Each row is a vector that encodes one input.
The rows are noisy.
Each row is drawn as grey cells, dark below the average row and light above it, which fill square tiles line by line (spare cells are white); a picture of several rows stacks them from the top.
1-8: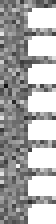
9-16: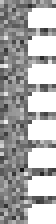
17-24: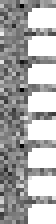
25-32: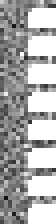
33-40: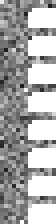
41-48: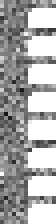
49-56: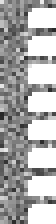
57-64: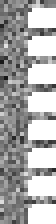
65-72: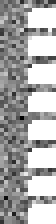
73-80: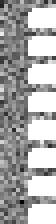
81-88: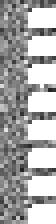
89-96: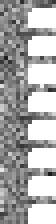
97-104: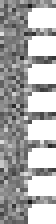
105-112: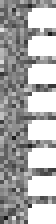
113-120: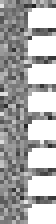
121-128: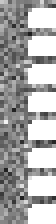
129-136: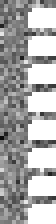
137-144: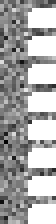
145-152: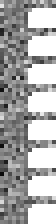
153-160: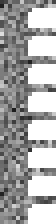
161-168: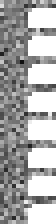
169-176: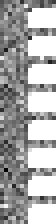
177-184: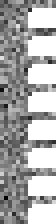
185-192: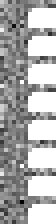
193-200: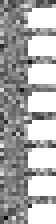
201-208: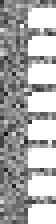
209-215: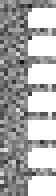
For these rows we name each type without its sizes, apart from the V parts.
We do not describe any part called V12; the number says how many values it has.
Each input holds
either a point on a line, or a node of a tree, or a value of V12.
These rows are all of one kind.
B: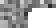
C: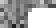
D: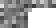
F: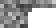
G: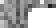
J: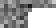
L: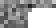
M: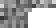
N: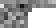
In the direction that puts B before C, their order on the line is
B, G, C, D, M, L, J, F, N.
